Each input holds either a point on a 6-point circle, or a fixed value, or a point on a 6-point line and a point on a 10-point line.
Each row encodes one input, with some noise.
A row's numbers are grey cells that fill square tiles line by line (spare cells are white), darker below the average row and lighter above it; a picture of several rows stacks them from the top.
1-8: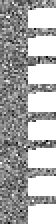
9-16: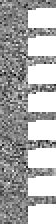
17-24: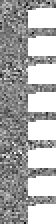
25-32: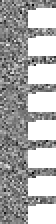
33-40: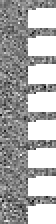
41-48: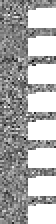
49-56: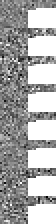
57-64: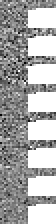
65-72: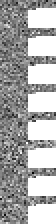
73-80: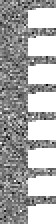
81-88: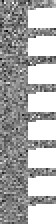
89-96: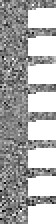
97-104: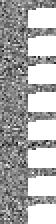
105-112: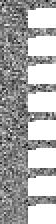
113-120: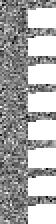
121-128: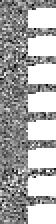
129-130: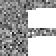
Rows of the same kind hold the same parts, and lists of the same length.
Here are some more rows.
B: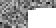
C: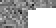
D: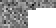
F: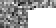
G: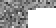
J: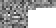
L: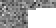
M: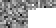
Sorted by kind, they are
B, C, D, L, M
F, J
G

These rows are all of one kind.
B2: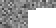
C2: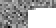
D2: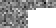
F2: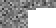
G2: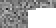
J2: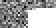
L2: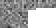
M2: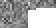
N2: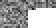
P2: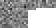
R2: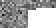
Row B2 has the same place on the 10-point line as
F2, J2, L2 and P2.
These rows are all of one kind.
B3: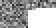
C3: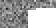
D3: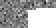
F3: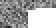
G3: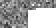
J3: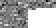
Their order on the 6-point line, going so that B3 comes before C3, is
J3, B3, C3, F3, G3, D3.
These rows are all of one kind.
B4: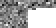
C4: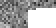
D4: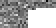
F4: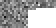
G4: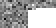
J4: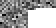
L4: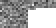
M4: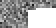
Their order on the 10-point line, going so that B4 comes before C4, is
L4, D4, F4, J4, B4, M4, C4, G4.
